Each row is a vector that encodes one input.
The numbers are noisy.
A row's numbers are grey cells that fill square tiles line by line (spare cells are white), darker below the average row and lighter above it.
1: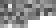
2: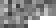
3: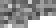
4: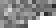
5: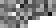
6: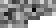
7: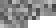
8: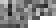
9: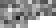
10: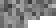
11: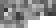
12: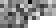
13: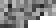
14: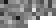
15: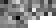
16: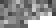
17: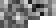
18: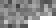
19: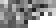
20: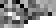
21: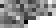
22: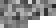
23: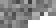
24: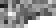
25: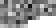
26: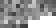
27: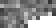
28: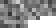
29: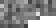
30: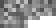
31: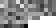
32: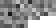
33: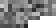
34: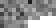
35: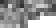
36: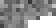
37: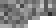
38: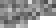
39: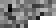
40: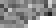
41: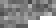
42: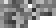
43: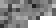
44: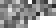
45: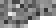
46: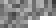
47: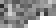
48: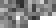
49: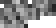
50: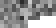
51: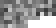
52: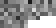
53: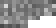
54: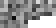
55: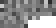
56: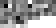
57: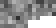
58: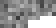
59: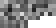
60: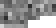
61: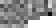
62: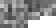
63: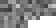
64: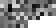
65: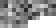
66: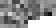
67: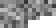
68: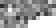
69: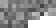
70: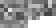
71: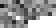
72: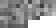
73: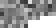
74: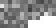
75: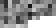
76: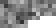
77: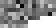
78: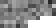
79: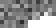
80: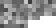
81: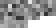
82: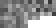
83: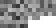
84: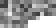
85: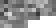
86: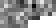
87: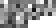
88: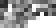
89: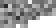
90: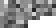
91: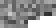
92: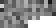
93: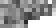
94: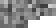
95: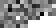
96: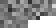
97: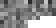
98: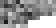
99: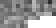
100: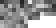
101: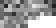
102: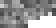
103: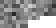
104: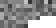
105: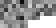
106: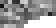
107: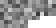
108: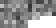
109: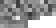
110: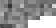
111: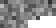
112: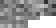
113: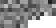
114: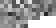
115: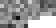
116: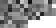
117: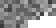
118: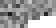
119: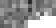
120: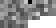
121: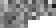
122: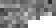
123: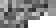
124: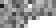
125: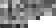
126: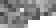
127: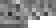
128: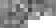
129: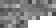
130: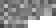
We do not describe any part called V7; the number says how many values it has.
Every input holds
one of 8 labels, together with either a point on an 8-point line, or a value of V7.
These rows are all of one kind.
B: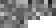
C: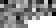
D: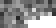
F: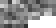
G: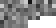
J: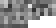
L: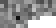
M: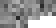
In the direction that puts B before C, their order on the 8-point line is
B, D, G, C, F, M, J, L.
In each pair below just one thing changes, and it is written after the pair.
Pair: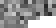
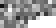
the label
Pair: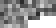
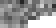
the label
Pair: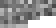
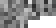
the label
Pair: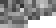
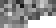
the label
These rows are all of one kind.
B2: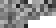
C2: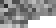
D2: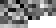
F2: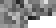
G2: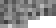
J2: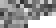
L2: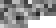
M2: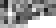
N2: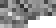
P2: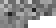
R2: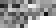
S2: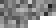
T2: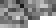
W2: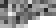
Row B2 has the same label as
C2, D2, N2 and T2.
